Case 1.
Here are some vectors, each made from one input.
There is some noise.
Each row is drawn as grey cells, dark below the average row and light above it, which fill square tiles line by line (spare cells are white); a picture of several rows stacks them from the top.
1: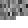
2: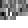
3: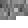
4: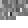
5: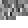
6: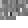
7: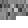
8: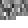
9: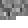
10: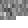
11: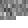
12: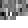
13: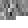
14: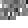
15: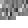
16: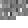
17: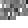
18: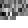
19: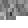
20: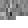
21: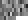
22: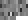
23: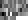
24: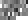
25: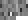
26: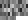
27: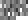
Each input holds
a point on a 6-point line.
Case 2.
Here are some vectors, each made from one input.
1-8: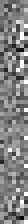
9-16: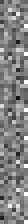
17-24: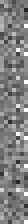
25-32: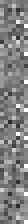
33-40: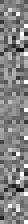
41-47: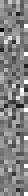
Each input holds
either a fixed value, or a node of a 9-node tree.
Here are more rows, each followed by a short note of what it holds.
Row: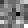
a node of a 9-node tree
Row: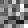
a fixed value
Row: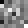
a node of a 9-node tree
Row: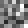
a fixed value
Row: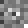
a node of a 9-node tree
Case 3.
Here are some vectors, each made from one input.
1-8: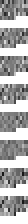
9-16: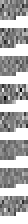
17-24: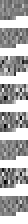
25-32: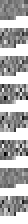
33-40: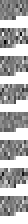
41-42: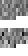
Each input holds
a point on a 6-point line.
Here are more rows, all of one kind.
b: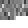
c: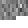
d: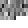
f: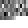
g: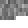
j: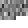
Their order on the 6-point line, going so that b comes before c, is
f, b, g, c, j, d.
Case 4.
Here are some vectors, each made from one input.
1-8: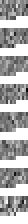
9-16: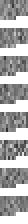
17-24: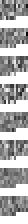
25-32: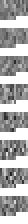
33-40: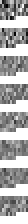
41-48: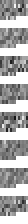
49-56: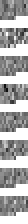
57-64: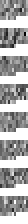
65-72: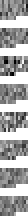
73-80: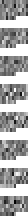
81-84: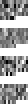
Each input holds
a point on a 9-point circle.
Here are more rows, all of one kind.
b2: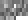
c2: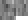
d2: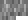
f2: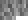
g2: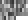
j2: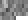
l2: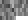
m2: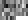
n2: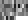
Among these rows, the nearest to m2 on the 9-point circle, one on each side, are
f2 and g2.
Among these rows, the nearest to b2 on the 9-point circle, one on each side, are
d2 and j2.
